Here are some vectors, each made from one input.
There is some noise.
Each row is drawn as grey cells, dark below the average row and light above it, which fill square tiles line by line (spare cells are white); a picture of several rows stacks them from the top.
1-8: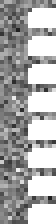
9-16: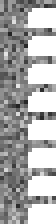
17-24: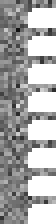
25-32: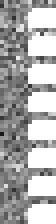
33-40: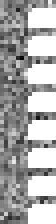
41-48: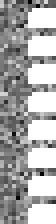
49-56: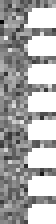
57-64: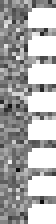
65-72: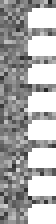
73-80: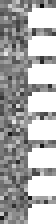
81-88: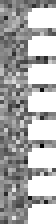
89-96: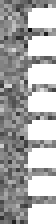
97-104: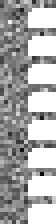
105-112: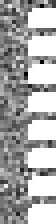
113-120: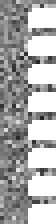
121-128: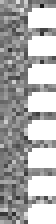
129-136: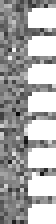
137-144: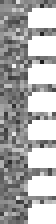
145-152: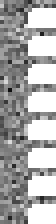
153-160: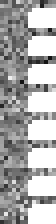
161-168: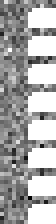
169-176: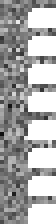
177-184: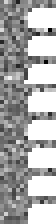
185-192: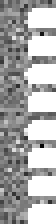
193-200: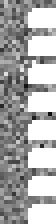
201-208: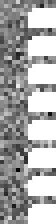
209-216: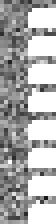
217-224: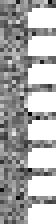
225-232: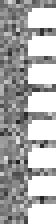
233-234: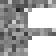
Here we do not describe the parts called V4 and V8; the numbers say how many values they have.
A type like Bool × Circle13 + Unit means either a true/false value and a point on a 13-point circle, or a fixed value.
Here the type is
(Label5 × V8 + V4) × Tree9 + Label9.
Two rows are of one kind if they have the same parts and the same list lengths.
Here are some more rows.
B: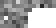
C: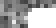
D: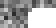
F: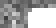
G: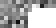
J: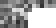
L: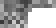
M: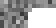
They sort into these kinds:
B, G, J
C, F, L
D, M

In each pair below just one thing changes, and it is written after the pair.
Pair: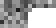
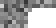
the node of the tree
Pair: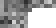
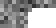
the node of the tree
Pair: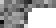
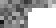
the value of V4
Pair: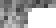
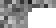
the value of V4
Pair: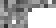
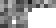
the value of V4
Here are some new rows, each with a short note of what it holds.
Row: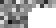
one of 9 labels
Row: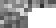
one of 9 labels
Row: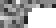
one of 9 labels
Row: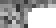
a node of a 9-node tree and a value of V4
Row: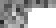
a node of a 9-node tree and a value of V4
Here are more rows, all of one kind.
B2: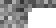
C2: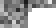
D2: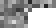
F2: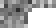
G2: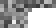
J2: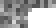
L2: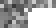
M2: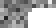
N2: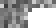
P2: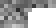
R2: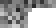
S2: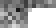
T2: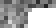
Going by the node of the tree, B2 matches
P2, R2, S2 and T2.
